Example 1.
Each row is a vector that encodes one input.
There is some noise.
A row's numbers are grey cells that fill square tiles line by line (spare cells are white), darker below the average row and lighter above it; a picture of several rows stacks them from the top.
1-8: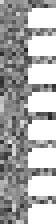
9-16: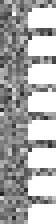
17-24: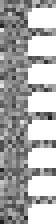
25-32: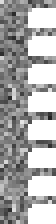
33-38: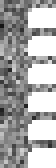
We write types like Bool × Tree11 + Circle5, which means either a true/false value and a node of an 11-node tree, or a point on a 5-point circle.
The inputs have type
Label5.
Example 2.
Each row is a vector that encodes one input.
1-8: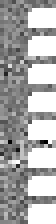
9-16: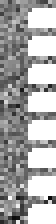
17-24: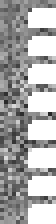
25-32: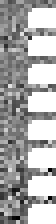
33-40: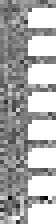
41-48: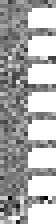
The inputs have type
Line8.
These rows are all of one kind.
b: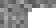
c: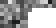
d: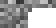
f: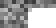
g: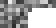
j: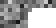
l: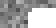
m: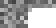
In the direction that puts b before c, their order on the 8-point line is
m, f, b, l, j, c, d, g.
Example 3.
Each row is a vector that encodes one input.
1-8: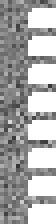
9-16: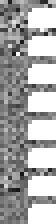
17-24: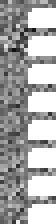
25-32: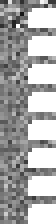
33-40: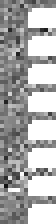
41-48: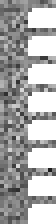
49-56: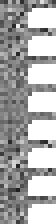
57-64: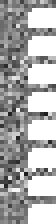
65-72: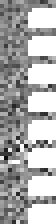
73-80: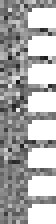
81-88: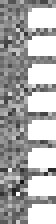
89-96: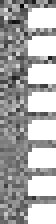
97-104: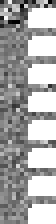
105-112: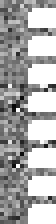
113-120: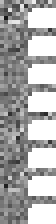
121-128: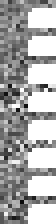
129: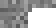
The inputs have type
Line11.
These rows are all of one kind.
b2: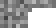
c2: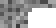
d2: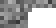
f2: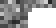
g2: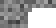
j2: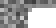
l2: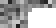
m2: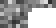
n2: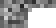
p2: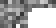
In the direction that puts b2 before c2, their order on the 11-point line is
p2, b2, m2, f2, d2, g2, c2, n2, l2, j2.
